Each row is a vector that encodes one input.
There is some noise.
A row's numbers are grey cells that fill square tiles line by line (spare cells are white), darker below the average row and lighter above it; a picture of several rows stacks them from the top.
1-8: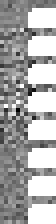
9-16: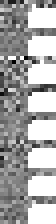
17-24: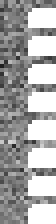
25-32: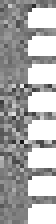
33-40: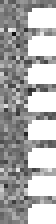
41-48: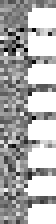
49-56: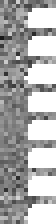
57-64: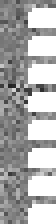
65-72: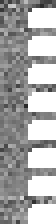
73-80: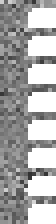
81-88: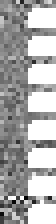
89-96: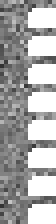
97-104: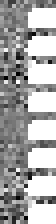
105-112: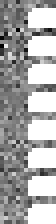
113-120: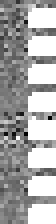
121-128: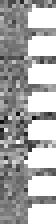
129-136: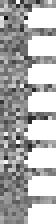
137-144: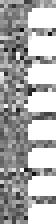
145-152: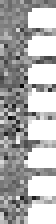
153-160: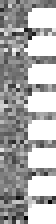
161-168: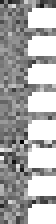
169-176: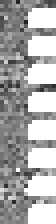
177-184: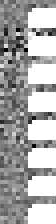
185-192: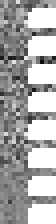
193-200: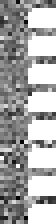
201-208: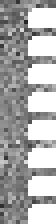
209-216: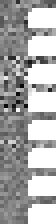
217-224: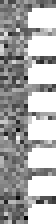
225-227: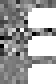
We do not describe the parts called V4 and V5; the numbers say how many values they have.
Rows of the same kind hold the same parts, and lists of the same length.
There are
2 kinds of row.
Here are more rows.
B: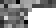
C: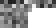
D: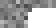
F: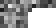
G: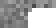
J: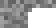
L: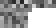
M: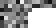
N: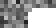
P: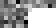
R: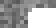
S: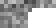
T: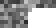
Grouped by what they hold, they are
B, F, G, J, P
C, D, L, M, N, R, S, T

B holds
a value of V4 and a value of V5.
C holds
a point on a 10-point circle, a true/false value and a value of V4.
